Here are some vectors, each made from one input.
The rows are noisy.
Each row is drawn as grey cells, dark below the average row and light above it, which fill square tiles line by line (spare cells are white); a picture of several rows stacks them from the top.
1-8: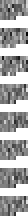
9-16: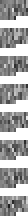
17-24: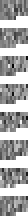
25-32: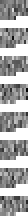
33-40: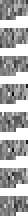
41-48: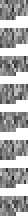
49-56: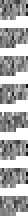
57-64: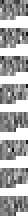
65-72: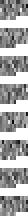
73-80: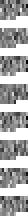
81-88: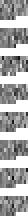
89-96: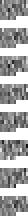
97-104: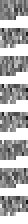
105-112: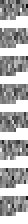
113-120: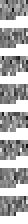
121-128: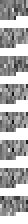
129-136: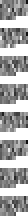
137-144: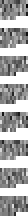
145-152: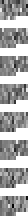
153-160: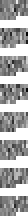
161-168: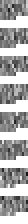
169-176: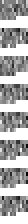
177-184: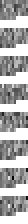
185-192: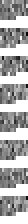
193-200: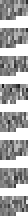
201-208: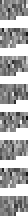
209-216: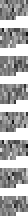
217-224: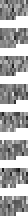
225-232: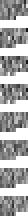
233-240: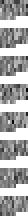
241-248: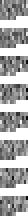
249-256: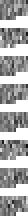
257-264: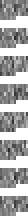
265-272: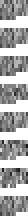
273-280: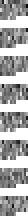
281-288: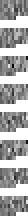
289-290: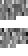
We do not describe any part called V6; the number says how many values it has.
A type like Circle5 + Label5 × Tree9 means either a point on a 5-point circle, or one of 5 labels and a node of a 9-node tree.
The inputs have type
Circle8 + Circle13 + V6.
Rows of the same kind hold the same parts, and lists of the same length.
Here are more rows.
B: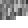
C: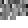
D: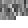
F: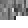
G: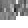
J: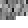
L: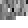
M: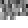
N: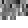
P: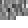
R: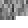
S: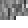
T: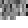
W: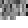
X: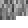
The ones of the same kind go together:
B, J, L, R, X
C, M, N, T, W
D, F, G, P, S

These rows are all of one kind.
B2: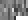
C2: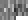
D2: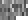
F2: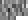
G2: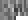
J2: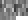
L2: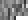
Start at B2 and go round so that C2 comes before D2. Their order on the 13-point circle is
B2, G2, C2, J2, D2, F2, L2.
